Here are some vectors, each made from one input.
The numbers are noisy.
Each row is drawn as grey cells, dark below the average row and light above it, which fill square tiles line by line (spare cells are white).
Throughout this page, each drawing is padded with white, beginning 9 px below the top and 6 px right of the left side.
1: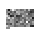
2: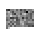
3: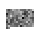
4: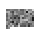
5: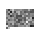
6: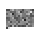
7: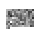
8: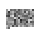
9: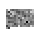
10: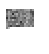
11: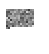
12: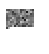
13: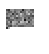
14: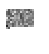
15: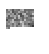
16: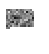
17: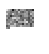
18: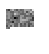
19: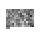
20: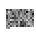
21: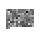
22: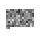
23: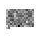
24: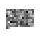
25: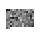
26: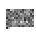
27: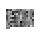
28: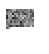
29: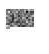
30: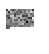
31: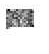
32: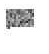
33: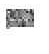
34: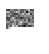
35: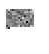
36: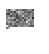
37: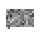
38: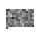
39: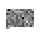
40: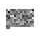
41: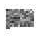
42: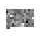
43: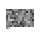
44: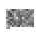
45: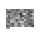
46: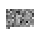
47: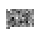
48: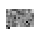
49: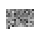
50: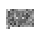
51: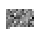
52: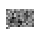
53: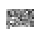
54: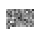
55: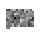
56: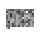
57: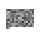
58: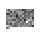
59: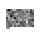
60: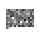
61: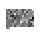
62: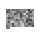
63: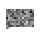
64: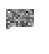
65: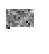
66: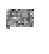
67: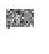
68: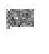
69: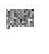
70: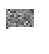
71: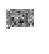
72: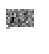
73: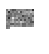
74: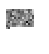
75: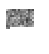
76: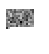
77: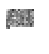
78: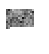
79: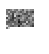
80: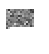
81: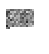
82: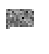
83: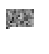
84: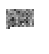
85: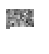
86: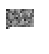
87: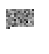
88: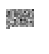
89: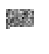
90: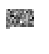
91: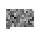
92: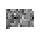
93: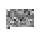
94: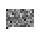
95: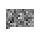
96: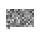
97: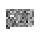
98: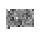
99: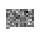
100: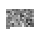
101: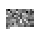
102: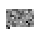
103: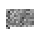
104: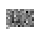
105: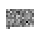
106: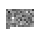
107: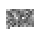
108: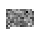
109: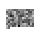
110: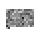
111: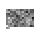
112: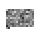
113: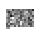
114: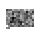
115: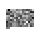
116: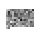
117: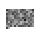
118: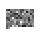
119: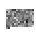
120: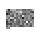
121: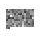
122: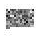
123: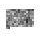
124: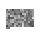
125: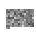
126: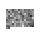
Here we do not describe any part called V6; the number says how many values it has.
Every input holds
one of 8 labels, together with either a point on a 5-point line, or a value of V6.
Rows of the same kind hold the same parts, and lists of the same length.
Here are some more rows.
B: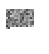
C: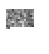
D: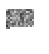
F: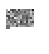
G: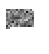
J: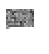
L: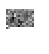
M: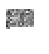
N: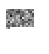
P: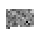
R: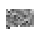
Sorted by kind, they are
B, C, D, F, M, N, P, R
G, J, L

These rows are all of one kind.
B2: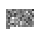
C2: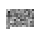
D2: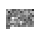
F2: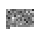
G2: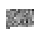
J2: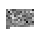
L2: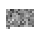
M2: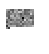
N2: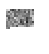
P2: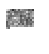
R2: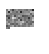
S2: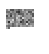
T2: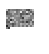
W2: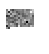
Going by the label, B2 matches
D2, F2, J2 and R2.
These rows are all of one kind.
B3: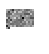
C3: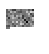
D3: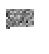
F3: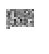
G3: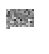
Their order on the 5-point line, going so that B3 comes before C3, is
B3, G3, F3, D3, C3.
